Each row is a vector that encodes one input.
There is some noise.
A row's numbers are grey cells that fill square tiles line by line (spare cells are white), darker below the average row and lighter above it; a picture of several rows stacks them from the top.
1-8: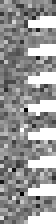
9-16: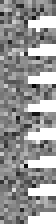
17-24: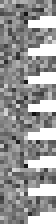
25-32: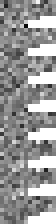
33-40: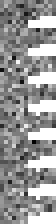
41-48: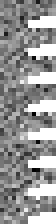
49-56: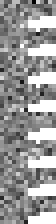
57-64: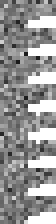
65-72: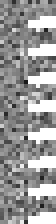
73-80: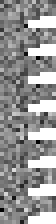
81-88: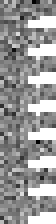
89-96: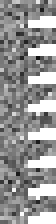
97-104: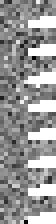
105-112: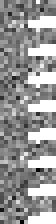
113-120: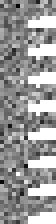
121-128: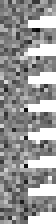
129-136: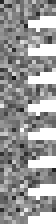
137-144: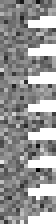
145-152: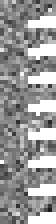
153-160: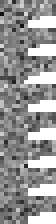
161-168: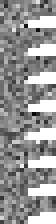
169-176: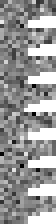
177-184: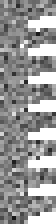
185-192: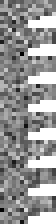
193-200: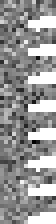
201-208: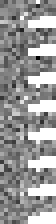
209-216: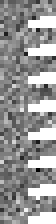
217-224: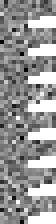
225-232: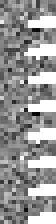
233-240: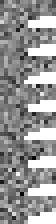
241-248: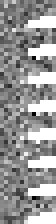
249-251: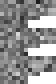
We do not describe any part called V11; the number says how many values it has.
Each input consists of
a value of V11, together with a list of up to two points on a 9-point circle.
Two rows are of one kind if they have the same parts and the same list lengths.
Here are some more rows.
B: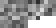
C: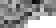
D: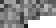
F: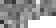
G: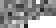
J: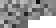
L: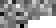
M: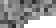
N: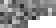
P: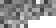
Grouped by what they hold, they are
B, C, D, J, L
F, G, P
M, N

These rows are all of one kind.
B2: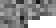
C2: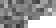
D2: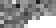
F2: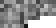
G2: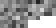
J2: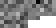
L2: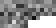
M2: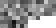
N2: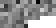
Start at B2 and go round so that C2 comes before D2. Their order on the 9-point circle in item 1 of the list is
B2, C2, M2, J2, D2, N2, G2, L2, F2.
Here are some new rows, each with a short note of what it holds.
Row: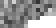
a value of V11, together with a list of two items
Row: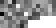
a value of V11, together with a list of one item
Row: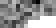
a value of V11, together with a list of two items
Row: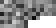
a value of V11, together with a list of one item
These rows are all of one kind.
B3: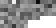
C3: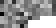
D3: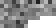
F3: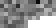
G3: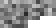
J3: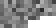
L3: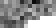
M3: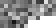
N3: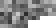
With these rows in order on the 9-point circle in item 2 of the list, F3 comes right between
B3 and J3.
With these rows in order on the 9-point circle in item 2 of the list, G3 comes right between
B3 and N3.
